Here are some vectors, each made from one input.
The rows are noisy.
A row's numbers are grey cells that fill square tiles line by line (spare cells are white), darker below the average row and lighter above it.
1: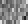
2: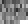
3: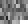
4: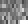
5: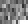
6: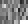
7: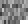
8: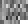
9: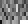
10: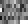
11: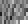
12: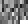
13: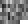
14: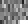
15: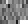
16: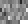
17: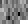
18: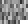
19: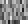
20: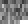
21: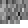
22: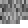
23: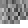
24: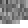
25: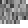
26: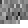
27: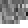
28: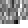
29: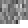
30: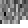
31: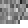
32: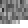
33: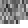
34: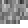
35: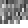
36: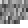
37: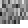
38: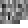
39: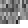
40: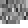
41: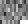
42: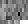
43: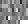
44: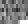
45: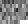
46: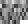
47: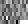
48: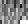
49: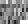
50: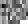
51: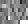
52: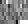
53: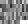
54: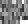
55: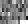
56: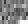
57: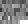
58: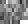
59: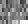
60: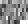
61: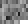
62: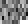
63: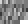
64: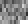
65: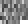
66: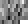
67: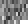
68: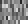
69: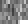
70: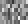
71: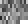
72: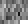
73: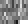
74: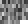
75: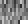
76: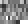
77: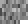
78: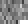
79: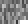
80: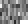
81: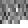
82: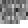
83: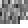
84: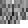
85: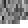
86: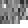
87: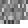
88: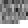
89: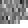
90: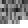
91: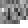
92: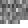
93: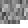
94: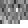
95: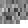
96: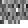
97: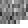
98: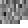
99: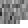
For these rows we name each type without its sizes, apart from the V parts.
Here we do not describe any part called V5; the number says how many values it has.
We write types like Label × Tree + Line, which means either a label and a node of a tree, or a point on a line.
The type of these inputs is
(Bool × Bool × Bool + V5) × Label.
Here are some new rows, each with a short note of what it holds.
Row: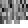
a label and a value of V5
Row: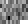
a label and a value of V5
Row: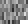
a label and a value of V5
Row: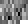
a label and a value of V5
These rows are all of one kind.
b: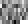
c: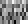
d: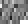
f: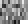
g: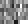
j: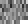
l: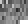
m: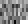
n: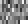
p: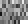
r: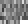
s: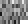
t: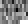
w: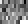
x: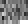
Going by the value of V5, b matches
c, d, r and x.
